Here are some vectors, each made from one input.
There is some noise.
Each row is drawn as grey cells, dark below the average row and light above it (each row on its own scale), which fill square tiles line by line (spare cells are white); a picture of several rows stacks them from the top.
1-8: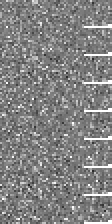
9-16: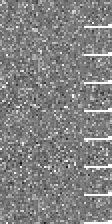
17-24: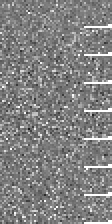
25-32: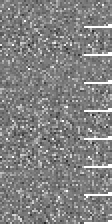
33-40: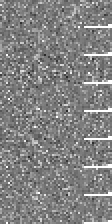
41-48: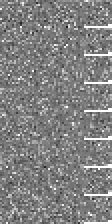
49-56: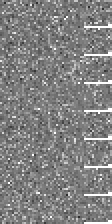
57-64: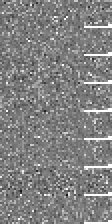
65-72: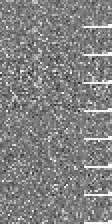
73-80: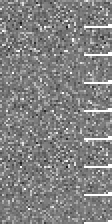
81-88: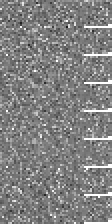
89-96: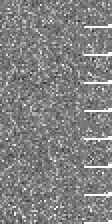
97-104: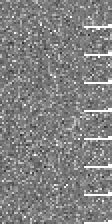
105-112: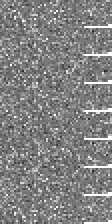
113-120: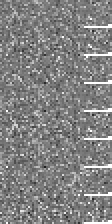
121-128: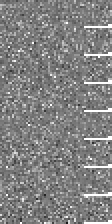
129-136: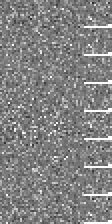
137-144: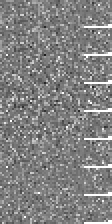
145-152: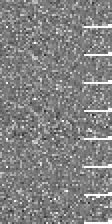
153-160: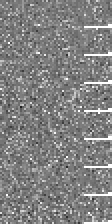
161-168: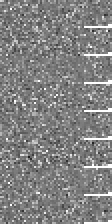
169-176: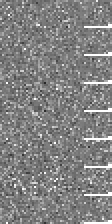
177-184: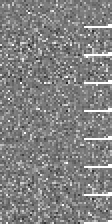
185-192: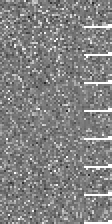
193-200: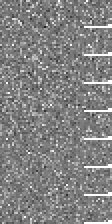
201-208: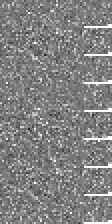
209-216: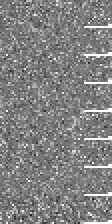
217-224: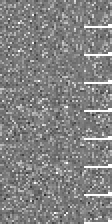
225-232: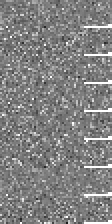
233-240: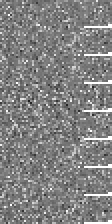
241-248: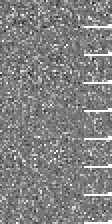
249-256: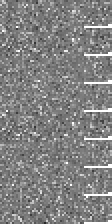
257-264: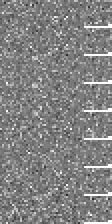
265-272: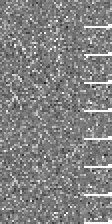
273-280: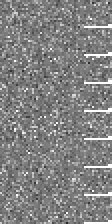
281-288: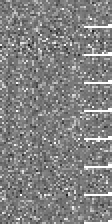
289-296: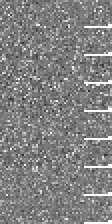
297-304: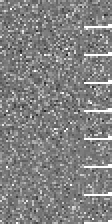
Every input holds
either a node of a 19-node tree, or three true/false values.
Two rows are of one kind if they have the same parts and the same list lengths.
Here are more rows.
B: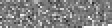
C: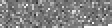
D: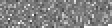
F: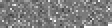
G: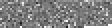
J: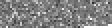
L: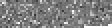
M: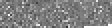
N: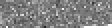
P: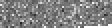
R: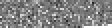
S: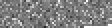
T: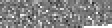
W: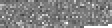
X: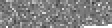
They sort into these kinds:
B, J, N, R, T, X
C, D, F, G, L, M, P, S, W

